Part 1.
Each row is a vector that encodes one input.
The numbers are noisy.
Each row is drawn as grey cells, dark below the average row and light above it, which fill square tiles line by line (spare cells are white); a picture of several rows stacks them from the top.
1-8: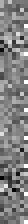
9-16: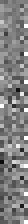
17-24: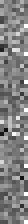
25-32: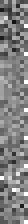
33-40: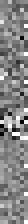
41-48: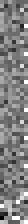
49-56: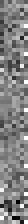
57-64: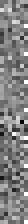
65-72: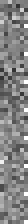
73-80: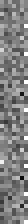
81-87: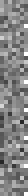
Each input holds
either a node of an 8-node tree, or a node of an 11-node tree.
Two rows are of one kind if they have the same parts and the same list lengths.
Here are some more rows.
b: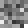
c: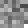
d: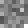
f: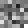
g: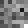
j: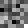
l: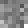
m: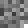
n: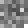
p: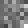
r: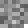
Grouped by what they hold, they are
b, c, d, f, l, n, r
g, j, m, p

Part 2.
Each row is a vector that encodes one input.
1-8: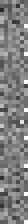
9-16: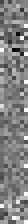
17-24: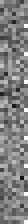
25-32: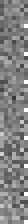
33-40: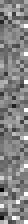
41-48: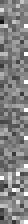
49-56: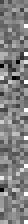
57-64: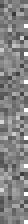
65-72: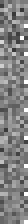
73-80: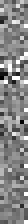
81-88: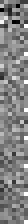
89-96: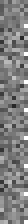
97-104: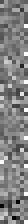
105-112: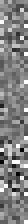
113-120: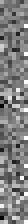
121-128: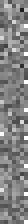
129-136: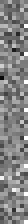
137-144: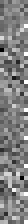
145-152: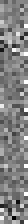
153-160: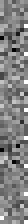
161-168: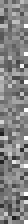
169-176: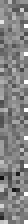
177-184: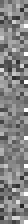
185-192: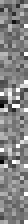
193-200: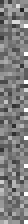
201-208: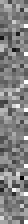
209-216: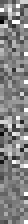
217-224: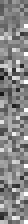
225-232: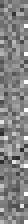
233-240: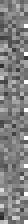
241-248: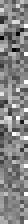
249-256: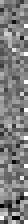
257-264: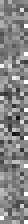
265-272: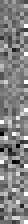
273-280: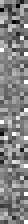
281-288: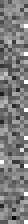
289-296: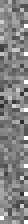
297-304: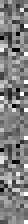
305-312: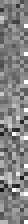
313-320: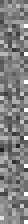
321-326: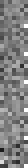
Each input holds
either a node of a 16-node tree, or a node of a 17-node tree.
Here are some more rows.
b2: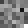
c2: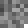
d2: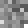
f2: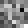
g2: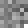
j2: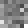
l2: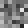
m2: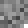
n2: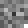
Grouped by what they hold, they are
b2, c2, f2, m2, n2
d2, g2, j2, l2

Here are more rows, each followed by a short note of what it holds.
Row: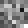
a node of a 17-node tree
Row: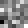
a node of a 16-node tree
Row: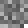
a node of a 16-node tree
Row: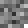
a node of a 17-node tree
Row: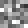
a node of a 16-node tree
